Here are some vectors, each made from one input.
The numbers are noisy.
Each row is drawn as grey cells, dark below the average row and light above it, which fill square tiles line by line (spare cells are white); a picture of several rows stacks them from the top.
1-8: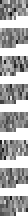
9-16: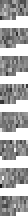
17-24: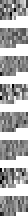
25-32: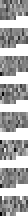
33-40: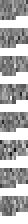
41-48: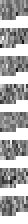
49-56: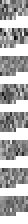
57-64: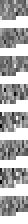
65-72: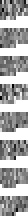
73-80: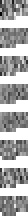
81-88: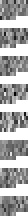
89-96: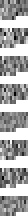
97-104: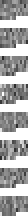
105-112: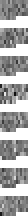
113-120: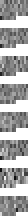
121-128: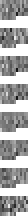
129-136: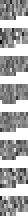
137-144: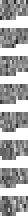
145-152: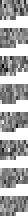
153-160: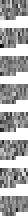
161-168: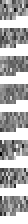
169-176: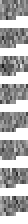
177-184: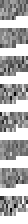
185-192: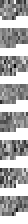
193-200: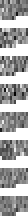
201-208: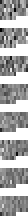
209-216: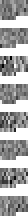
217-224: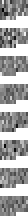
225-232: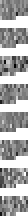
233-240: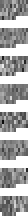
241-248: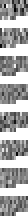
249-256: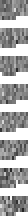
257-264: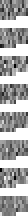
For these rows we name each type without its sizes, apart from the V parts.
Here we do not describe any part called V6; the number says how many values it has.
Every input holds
either a point on a circle, or a fixed value, or a true/false value and a value of V6.
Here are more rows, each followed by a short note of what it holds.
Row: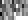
a fixed value
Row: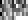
a fixed value
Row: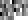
a fixed value
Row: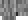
a point on a circle
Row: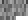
a point on a circle
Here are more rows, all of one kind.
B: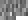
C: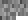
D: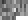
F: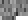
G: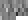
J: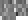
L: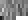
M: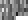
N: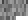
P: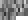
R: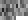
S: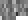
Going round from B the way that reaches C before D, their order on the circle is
B, L, C, N, D, F, M, S, J, G, P, R.
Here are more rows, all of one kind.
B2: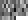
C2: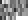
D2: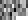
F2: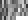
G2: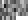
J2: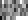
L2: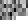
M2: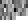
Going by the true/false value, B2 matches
D2 and L2.
